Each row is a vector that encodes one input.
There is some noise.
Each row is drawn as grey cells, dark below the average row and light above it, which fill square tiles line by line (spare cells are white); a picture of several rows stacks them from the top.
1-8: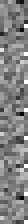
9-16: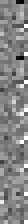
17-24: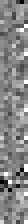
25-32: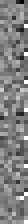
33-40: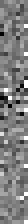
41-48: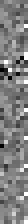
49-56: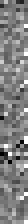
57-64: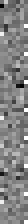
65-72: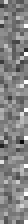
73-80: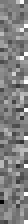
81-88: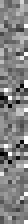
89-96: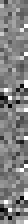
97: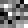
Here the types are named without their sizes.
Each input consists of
either a point on a circle and four true/false values, or a fixed value.
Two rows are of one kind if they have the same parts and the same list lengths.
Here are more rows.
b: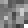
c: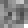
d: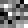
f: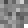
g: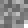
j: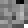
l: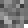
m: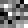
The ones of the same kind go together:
b, c, f, g, j, l
d, m

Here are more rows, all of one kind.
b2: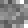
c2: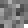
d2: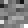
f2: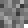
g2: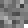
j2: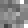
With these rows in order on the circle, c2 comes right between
d2 and f2.
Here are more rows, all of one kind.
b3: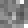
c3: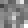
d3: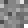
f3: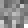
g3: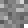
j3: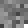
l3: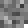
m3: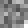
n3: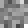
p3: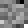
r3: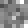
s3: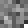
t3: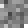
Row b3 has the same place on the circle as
c3, f3 and p3.
